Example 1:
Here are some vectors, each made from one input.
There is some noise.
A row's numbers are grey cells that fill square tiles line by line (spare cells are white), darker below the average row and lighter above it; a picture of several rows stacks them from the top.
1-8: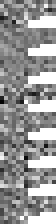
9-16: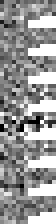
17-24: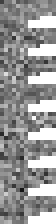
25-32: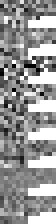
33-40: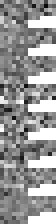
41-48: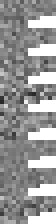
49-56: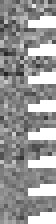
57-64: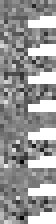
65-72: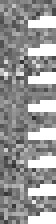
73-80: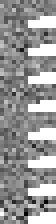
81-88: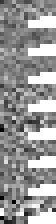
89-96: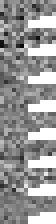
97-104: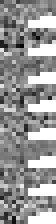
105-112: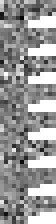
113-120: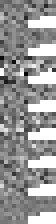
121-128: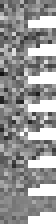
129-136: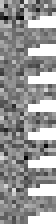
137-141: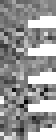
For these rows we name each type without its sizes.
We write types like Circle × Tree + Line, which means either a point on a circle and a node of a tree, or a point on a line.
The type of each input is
List(Line).
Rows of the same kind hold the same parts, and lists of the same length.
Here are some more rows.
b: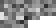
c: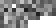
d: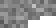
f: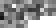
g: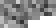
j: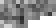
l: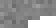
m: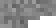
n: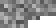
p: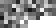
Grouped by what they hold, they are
b, d, g, j, l, m, n
c
f, p

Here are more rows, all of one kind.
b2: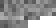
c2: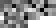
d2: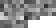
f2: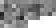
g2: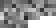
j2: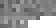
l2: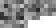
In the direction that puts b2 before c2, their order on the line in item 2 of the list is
j2, l2, b2, g2, d2, c2, f2.
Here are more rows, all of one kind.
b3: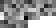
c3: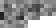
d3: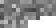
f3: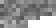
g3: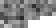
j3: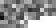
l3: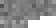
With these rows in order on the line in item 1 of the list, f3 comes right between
d3 and l3.
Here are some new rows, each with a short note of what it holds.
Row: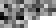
a list of two items
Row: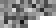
a list of one item
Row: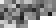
a list of one item
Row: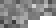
a list of one item
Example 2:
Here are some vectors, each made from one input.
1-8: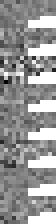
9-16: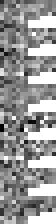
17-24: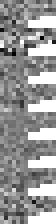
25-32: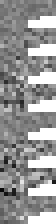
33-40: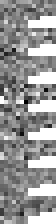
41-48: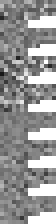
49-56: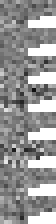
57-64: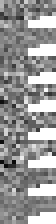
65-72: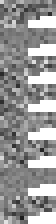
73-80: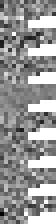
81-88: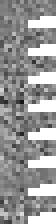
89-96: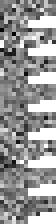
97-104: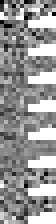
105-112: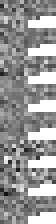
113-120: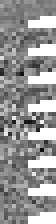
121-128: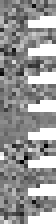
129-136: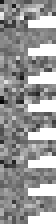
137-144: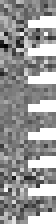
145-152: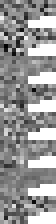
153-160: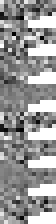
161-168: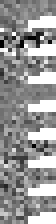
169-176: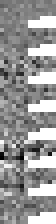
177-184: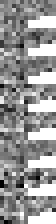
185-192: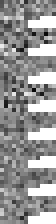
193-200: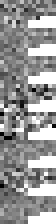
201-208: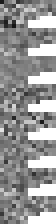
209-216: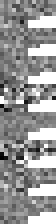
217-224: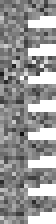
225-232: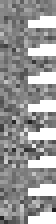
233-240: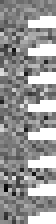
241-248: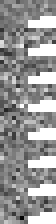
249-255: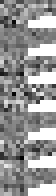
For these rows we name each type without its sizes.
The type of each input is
List(Line).
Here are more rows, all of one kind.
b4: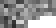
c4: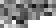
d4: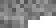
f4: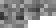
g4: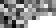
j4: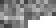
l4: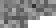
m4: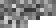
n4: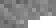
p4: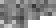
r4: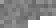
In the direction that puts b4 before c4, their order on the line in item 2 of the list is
d4, b4, n4, j4, r4, m4, l4, c4, f4, p4, g4.
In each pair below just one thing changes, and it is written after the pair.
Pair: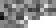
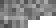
the place on the line in item 2 of the list
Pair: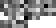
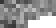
the place on the line in item 1 of the list
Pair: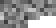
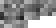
the place on the line in item 2 of the list
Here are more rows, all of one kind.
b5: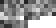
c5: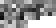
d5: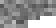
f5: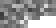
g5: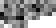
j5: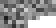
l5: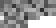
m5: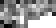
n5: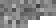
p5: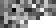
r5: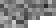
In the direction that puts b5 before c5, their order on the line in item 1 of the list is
n5, g5, b5, r5, p5, d5, c5, m5, j5, f5, l5.
